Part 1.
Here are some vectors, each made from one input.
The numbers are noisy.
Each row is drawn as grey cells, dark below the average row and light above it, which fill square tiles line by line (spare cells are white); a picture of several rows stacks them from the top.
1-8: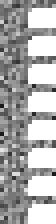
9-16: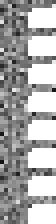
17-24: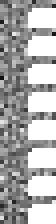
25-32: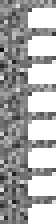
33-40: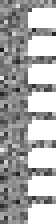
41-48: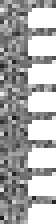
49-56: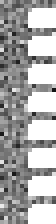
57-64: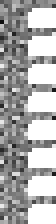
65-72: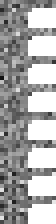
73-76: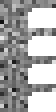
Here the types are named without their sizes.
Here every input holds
a point on a line and a true/false value.
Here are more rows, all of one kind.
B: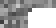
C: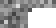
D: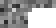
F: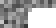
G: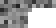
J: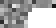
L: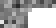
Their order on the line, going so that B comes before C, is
L, F, J, G, D, B, C.
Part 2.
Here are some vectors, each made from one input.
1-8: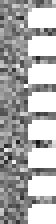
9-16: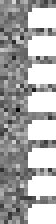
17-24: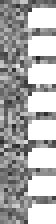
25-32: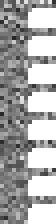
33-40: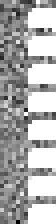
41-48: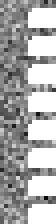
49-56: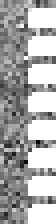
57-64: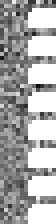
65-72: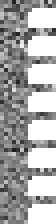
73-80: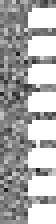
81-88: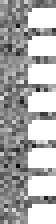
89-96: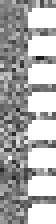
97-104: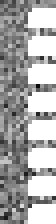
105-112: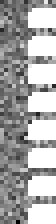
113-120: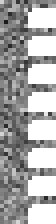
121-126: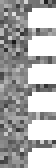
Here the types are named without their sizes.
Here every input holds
a point on a circle and a label.
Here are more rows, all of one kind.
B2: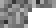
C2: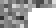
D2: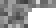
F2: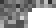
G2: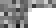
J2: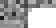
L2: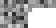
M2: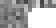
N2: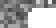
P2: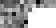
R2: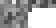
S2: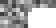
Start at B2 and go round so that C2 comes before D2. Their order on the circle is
B2, R2, S2, J2, C2, M2, F2, G2, D2, L2, N2, P2.
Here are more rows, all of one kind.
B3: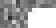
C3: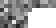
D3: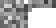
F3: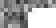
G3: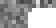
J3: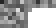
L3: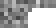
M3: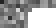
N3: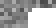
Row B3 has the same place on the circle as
C3, J3 and M3.
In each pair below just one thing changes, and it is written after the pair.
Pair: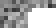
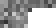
the place on the circle
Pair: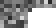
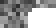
the place on the circle
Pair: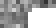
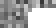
the place on the circle
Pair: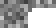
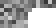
the place on the circle
